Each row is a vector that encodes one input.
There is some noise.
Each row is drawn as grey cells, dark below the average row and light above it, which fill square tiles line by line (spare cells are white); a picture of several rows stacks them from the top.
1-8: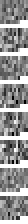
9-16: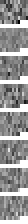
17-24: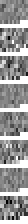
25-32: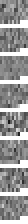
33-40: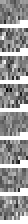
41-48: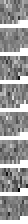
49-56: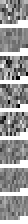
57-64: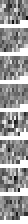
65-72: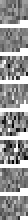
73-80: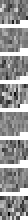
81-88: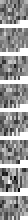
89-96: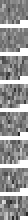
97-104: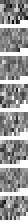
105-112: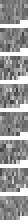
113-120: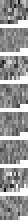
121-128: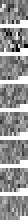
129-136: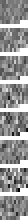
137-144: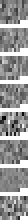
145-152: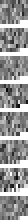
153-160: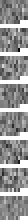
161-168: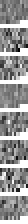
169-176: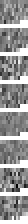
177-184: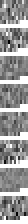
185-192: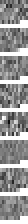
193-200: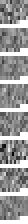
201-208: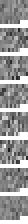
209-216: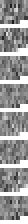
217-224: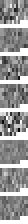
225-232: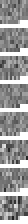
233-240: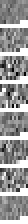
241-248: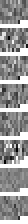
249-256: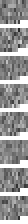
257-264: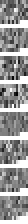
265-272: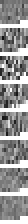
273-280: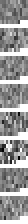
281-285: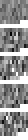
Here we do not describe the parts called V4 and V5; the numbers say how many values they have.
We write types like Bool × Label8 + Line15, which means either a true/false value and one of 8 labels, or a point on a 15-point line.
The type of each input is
Line8 + (Line10 + V4) × V5.
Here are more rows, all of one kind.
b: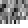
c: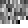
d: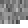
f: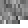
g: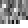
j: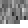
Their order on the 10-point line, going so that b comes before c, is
d, b, j, f, c, g.
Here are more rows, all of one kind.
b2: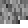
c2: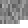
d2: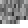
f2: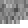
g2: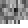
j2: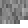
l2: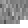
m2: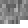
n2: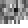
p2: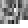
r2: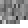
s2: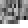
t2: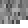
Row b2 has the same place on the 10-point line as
d2, j2 and s2.
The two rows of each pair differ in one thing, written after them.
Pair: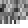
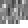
the place on the 10-point line
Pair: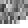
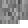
the place on the 10-point line
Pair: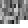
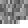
the place on the 10-point line
